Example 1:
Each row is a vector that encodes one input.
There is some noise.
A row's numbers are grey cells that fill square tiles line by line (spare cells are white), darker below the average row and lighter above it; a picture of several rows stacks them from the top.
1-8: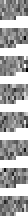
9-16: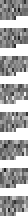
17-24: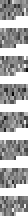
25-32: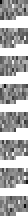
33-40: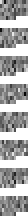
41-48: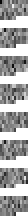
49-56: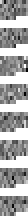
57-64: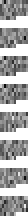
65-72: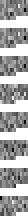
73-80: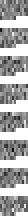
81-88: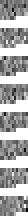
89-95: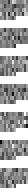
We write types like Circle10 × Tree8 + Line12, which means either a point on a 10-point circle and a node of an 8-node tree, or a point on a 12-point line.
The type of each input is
Circle9 + Line11.
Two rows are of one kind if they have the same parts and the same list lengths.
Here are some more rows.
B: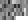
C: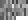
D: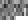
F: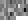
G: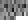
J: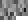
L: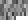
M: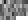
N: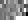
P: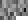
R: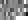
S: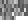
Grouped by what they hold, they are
B, D, G, N, R, S
C, F, J, L, M, P

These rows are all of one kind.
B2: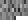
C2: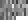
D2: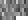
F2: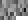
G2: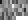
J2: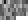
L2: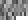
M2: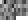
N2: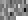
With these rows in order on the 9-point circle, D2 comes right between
B2 and N2.
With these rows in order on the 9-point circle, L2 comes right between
C2 and J2.
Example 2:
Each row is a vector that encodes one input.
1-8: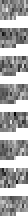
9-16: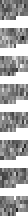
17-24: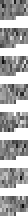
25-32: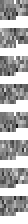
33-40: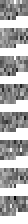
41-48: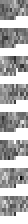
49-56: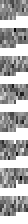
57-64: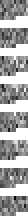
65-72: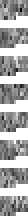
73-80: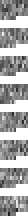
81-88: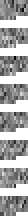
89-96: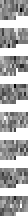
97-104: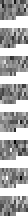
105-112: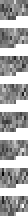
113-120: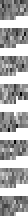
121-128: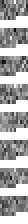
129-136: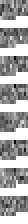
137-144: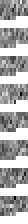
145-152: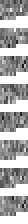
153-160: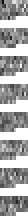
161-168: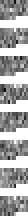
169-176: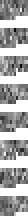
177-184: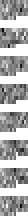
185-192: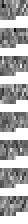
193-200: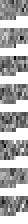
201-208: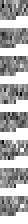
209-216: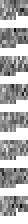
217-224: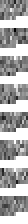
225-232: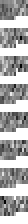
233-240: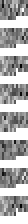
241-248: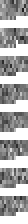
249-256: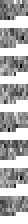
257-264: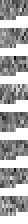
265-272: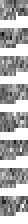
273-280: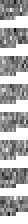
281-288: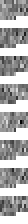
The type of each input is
(Bool × Bool × Bool × Bool + Unit) × Line6.
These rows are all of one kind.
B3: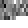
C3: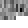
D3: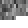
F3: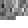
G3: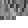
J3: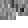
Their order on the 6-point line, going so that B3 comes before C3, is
B3, F3, D3, G3, J3, C3.
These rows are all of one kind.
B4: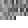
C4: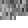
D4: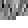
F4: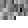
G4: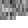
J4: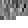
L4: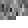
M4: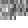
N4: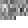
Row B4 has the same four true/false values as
J4 and L4.
